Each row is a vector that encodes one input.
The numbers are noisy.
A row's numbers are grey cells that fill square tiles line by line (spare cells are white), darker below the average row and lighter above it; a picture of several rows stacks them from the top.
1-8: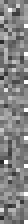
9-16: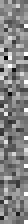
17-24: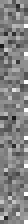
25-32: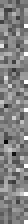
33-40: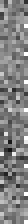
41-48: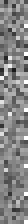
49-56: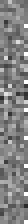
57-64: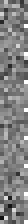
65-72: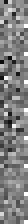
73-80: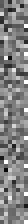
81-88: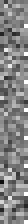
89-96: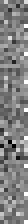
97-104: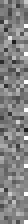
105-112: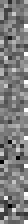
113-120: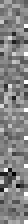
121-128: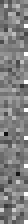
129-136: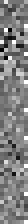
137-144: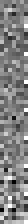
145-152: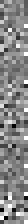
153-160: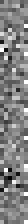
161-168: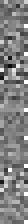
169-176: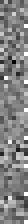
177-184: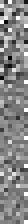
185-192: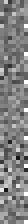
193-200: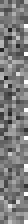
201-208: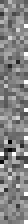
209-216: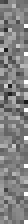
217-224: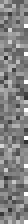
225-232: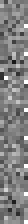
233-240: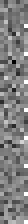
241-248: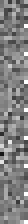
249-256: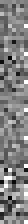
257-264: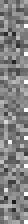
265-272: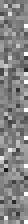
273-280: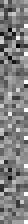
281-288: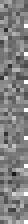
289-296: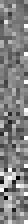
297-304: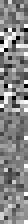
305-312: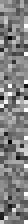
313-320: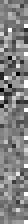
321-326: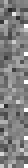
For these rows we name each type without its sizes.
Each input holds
a point on each of five lines and six true/false values.
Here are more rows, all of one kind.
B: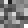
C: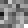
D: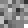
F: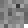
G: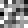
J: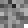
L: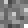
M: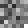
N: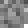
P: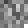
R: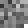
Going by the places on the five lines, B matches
D, J, L and N.
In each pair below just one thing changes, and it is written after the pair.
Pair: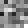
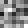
the place on one of the five lines
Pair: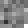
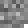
the place on one of the five lines
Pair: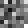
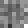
one of the six true/false values
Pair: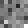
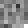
the place on one of the five lines
